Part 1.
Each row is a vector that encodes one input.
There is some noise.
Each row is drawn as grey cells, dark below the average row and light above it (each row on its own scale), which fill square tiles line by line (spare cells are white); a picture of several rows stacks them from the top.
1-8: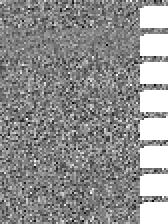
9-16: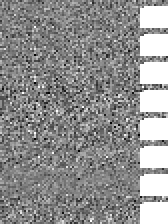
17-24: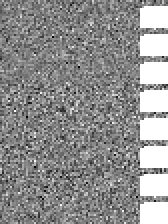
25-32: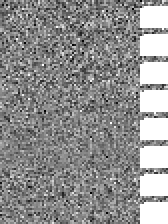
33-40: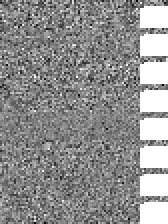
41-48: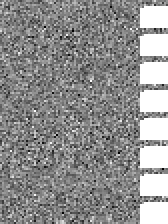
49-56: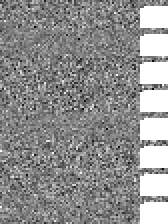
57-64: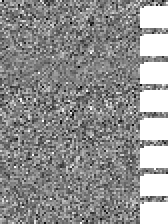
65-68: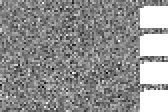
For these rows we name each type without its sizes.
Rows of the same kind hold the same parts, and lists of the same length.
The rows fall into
2 kinds.
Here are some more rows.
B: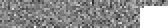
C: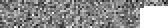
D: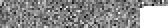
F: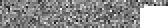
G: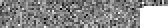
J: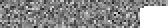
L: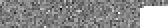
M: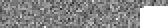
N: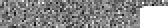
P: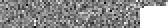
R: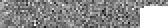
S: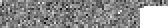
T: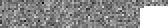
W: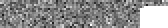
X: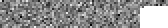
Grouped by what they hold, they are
B, C, F, J, P, R, T, X
D, G, L, M, N, S, W

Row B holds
three true/false values.
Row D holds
a point on a line.
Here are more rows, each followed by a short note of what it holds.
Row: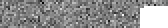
three true/false values
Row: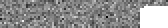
three true/false values
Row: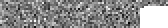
three true/false values
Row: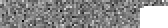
a point on a line
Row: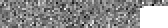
a point on a line
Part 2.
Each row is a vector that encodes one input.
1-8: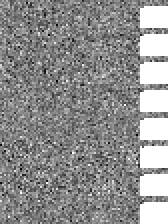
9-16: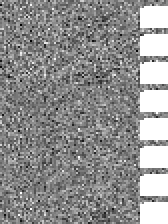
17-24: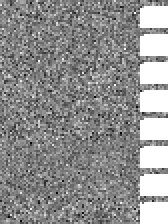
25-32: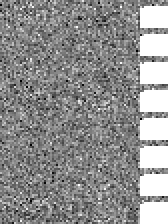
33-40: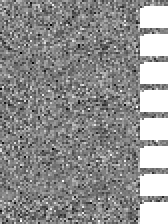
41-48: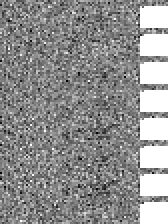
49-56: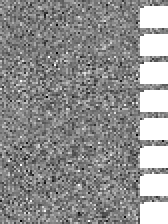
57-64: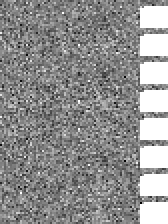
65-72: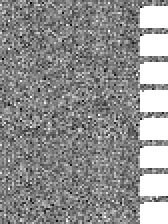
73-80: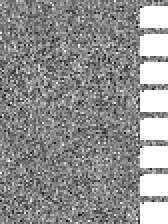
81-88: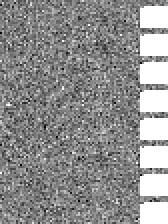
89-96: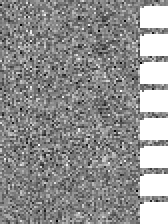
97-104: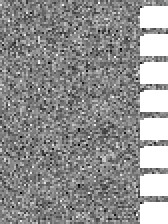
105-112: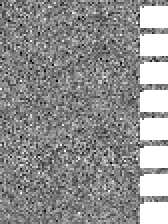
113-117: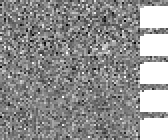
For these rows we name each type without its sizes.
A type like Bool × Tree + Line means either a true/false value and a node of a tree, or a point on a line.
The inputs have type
List(Circle).
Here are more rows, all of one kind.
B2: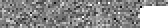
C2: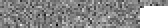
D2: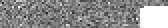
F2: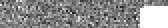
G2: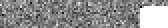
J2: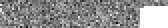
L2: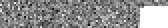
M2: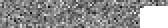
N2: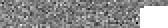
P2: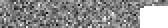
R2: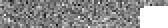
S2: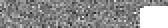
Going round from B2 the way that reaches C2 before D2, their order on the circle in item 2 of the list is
B2, C2, M2, N2, D2, P2, J2, L2, R2, S2, F2, G2.
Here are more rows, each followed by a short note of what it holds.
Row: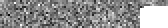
a list of two items
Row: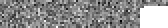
the empty list
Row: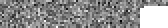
the empty list
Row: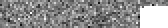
a list of one item
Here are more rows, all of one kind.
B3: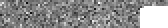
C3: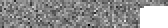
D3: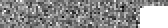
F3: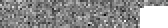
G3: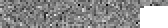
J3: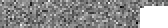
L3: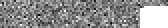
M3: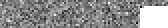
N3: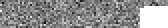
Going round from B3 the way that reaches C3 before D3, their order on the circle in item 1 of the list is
B3, G3, N3, F3, L3, C3, D3, J3, M3.
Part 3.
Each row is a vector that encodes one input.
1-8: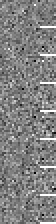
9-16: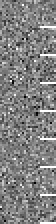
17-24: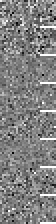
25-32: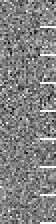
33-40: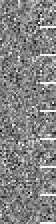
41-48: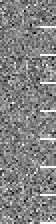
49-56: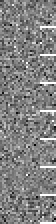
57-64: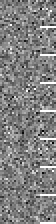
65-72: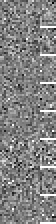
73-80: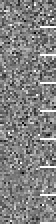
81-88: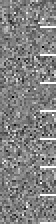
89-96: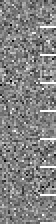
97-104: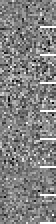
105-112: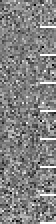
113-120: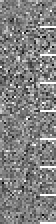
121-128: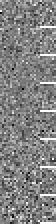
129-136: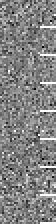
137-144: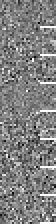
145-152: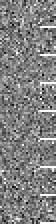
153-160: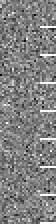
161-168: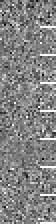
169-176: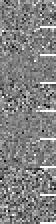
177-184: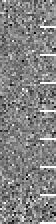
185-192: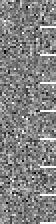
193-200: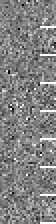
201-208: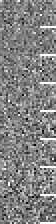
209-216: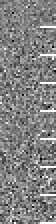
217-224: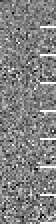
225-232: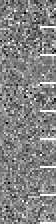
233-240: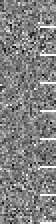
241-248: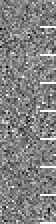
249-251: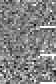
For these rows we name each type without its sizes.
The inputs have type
Circle × Label + Unit.
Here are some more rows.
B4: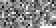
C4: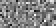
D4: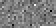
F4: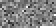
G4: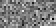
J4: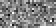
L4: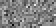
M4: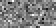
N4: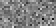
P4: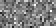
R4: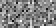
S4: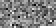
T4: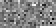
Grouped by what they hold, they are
B4, C4, D4, F4, G4, L4, M4, N4, P4, R4, T4
J4, S4

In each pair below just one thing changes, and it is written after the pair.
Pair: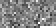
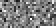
the label
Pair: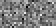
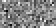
the label
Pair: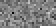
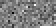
the label
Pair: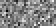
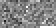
the place on the circle
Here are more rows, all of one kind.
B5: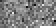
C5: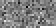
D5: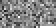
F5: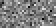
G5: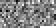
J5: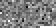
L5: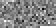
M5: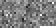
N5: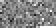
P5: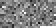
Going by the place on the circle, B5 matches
F5 and M5.
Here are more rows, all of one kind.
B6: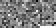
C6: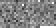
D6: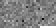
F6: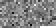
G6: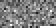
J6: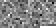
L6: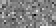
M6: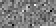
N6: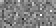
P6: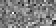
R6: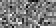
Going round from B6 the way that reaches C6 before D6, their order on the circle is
B6, C6, G6, L6, J6, P6, N6, R6, D6, M6, F6.
